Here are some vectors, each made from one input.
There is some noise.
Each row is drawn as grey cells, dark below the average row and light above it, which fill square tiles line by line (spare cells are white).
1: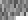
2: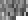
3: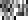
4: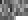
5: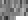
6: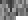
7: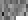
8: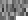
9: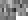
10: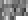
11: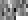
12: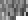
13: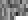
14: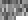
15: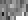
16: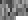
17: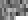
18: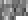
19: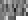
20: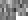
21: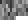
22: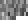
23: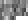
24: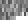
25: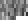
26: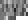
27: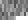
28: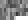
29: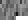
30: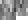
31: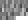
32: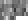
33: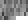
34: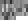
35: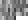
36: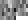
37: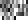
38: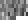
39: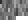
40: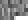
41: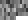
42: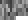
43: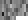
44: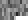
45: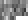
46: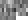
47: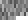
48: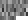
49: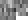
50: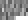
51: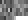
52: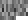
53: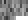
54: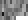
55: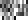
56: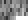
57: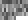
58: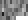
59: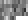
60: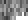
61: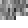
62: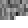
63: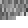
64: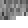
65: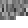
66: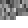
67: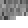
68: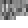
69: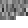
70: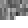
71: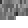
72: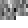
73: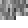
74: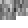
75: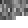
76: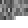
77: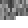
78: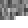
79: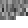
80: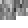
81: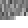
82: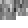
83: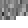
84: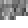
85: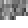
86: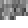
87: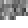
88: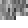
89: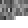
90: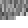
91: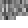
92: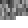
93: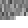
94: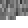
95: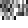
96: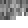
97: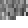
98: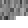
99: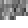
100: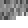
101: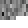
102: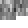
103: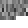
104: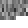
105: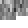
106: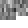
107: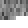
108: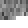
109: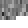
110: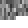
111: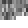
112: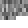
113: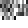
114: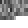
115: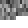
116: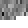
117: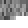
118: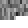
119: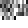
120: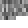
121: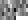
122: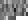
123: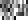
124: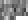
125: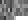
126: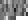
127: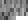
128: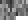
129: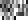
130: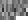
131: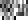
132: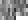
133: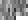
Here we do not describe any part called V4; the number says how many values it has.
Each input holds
a list of up to two items, each a true/false value and a value of V4.
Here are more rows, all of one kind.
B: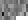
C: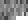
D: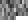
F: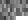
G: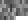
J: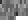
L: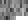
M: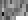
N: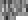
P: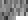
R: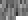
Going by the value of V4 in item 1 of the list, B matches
J, M and R.
